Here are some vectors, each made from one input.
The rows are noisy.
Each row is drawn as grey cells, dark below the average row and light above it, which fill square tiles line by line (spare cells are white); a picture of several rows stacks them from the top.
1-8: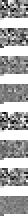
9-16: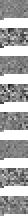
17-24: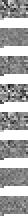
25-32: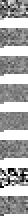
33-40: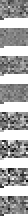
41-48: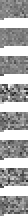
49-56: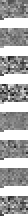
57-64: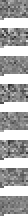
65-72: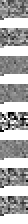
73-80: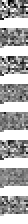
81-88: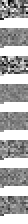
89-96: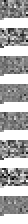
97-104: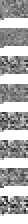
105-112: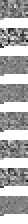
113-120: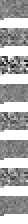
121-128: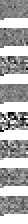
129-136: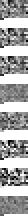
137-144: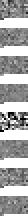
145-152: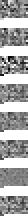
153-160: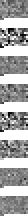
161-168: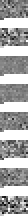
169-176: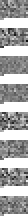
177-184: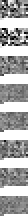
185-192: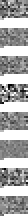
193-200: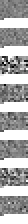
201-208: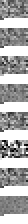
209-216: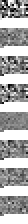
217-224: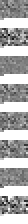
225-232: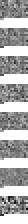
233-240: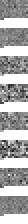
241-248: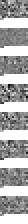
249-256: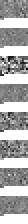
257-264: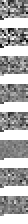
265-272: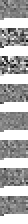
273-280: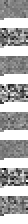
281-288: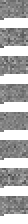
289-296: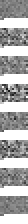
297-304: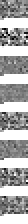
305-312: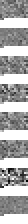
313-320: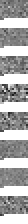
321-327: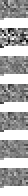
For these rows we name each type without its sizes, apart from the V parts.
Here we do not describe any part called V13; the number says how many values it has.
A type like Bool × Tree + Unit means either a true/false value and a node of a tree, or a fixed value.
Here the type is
(Bool × Bool × Bool × V13 + Line) × Line.
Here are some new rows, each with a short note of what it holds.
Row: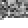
a point on a line, three true/false values and a value of V13
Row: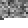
a point on each of two lines
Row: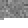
a point on each of two lines
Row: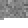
a point on each of two lines
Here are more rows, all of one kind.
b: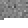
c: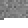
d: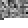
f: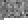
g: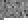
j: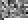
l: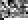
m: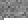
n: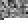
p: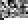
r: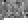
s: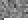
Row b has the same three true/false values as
j, m and s.
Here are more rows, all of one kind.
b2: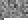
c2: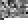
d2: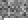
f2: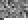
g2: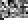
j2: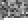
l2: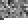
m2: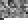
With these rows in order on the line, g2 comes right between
c2 and m2.
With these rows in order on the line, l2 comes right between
f2 and j2.
